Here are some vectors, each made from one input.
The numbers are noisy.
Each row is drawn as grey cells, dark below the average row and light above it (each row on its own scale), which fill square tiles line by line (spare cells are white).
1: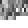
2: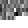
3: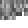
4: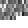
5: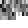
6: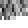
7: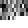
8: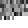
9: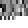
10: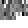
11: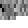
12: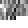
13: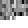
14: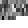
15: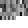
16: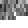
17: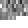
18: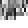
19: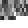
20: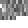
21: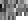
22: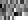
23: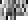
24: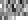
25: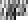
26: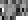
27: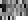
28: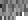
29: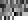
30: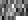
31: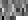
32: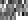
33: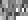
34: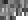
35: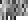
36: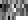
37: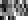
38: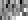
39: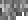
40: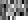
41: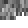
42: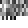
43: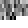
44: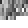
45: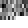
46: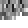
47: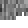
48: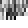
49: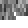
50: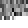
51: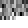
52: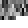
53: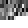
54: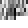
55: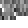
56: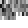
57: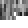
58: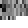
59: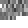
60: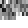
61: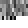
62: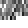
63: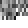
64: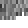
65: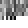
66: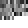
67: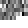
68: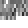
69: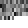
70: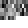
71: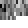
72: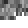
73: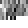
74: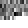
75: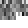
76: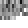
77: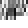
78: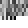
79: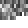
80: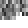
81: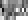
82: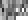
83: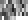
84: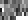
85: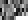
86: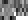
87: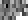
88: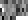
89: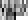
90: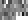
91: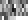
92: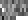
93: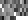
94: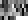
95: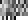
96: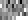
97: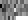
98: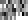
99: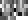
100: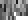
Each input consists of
either a point on a 5-point line, or a point on a 6-point line, or three true/false values.
